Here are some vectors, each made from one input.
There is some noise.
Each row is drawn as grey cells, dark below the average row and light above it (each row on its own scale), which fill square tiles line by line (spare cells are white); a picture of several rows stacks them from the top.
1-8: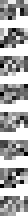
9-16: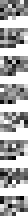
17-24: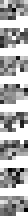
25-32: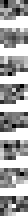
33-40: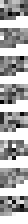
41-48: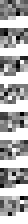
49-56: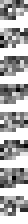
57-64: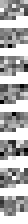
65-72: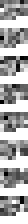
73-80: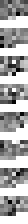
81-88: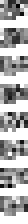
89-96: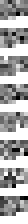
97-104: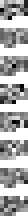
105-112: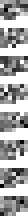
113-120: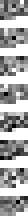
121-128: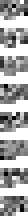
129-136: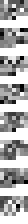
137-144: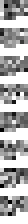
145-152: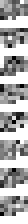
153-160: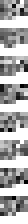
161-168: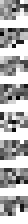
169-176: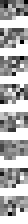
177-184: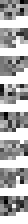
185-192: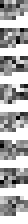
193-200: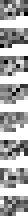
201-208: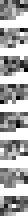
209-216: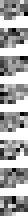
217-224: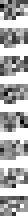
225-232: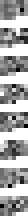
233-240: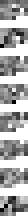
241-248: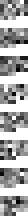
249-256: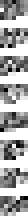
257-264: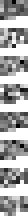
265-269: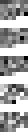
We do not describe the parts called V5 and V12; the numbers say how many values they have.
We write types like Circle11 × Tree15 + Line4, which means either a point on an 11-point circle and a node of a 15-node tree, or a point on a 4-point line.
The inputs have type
((Bool × Bool × Bool × Bool + Unit) × Tree10 + V5) × V12.
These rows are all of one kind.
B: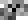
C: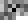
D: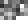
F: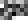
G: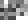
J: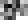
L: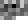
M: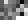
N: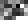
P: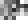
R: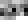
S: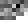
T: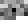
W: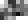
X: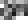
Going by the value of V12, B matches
F, N, S and X.
